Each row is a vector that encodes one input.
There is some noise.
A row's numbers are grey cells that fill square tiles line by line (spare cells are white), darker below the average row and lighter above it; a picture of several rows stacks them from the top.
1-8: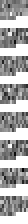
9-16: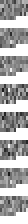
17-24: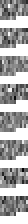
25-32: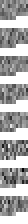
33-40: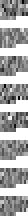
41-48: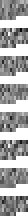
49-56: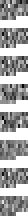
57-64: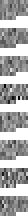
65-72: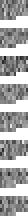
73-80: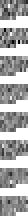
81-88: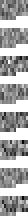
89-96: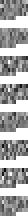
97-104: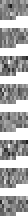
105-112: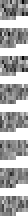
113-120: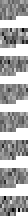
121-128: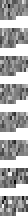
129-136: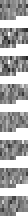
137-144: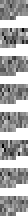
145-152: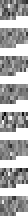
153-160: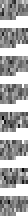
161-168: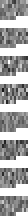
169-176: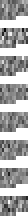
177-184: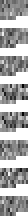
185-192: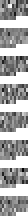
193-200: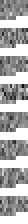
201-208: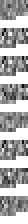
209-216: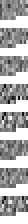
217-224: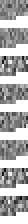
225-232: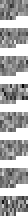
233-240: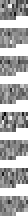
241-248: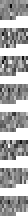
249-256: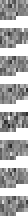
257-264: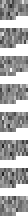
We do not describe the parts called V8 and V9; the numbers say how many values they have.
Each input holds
either one of 10 labels, or a point on a 6-point line, a value of V8 and a value of V9.
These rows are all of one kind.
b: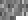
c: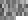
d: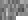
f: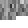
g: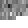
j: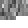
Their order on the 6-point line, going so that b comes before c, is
f, g, d, b, j, c.
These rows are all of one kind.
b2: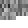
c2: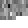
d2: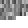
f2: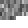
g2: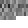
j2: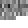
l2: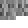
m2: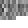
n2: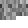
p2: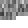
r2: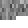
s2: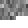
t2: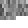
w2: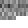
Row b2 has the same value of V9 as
g2, j2, m2 and w2.
